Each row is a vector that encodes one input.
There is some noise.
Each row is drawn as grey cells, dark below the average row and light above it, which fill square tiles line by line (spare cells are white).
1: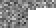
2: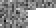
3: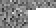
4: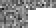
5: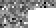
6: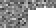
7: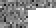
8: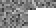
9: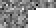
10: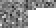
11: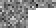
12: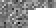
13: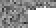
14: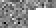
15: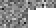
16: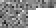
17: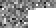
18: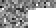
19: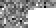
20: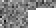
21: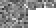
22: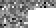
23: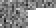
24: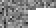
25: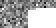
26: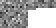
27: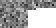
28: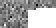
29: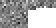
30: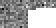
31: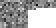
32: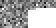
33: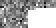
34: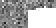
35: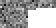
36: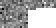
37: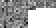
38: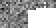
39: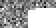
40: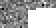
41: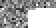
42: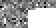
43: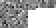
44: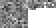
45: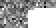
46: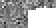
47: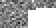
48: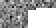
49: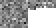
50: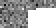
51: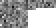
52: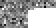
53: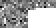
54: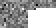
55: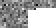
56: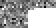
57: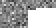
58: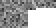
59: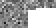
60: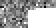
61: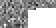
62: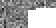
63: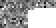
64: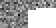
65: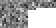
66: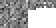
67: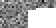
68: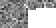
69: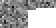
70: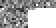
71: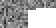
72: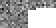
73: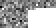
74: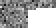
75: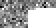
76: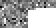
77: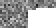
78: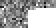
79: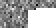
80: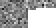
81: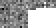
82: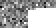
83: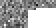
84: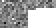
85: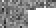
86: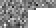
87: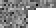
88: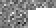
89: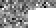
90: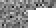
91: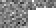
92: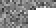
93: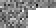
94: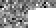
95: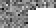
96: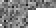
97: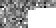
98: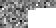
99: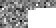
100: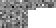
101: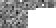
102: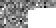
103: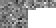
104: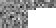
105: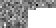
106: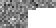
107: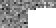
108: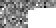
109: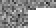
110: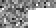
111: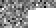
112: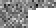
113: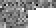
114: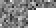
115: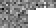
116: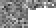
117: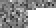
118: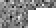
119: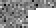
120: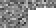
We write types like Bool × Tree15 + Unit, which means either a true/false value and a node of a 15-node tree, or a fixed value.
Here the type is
(Bool × Bool × Bool × Bool + Unit) × Line10.
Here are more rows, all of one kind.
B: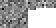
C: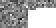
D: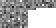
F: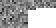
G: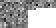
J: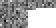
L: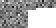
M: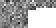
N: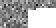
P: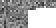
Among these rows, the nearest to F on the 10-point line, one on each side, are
B and N.
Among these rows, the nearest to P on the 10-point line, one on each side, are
L and M.
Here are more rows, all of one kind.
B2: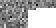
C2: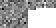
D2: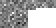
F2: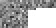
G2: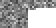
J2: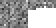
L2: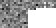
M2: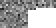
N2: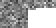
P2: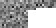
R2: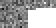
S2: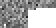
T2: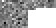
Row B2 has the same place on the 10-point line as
M2 and T2.
